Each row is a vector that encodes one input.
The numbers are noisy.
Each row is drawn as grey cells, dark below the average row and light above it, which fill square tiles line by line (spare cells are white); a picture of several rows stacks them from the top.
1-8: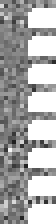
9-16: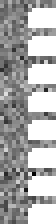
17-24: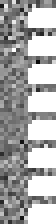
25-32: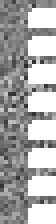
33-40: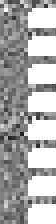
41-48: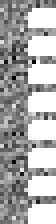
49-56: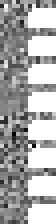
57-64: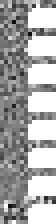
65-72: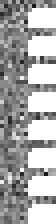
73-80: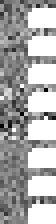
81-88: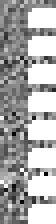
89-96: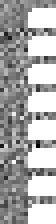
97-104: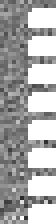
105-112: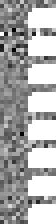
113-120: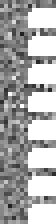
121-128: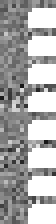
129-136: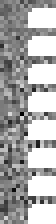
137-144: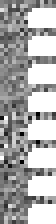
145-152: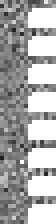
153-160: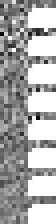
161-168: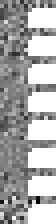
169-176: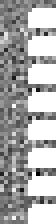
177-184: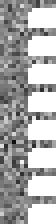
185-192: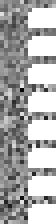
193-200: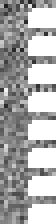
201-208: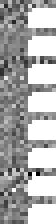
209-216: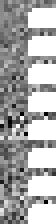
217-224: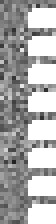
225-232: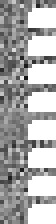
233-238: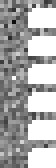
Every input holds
either a point on an 11-point circle, or a point on a 10-point line and a true/false value.
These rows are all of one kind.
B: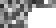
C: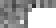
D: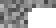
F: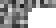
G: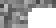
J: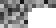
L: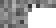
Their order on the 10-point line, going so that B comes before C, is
G, L, D, B, F, J, C.
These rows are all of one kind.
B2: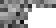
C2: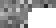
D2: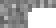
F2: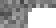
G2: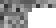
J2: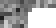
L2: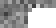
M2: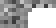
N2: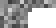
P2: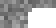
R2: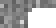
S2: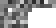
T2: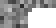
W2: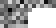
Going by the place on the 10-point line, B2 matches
D2, J2 and W2.
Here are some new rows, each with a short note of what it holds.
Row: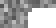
a point on a 10-point line and a true/false value
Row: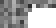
a point on a 10-point line and a true/false value
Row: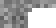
a point on an 11-point circle
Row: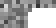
a point on an 11-point circle
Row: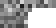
a point on an 11-point circle
